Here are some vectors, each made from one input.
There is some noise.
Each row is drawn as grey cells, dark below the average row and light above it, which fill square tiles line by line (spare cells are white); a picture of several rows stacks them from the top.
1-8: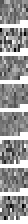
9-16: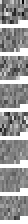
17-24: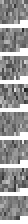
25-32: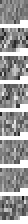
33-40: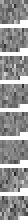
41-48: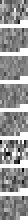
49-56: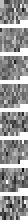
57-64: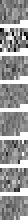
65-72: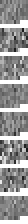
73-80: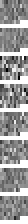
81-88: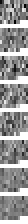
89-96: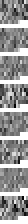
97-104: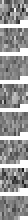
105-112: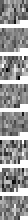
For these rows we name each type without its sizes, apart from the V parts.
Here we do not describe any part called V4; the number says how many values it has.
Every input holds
a list of items, each either a point on a line, or a true/false value and a value of V4.
